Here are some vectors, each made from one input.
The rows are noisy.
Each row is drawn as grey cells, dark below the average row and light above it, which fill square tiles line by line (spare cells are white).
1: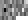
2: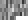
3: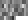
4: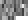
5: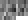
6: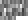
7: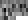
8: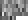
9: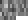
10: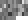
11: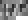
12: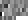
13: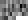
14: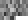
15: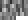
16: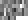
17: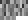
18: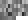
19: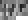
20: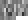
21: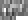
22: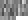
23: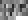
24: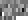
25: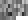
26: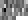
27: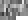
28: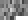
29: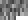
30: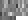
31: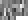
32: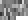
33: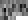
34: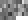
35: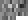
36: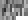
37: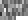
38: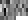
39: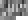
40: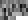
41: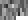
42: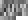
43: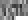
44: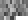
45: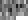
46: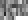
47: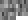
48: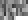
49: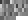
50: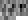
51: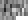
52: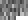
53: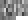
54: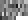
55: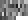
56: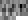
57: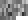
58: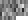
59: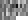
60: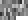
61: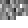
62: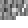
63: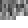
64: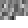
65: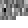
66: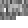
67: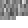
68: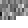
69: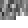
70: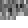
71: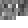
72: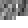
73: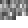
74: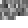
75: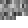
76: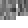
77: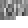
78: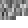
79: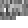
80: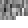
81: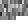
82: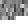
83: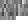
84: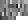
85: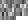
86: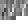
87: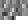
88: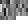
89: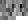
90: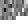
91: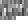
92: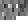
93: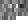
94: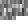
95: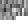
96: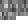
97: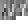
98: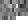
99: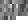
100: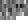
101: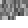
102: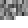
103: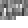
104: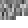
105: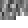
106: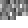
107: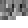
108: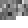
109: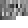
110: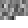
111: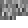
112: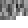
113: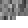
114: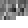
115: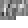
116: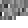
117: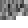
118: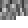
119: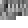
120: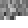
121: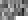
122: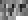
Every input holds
one of 7 labels, together with either a point on a 5-point line, or three true/false values.
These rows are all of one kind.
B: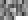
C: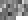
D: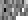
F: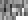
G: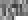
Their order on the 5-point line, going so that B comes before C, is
G, F, B, D, C.
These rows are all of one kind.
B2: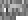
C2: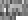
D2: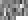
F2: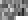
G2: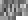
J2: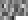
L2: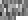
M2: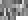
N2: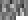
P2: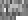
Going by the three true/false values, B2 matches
C2, N2 and P2.
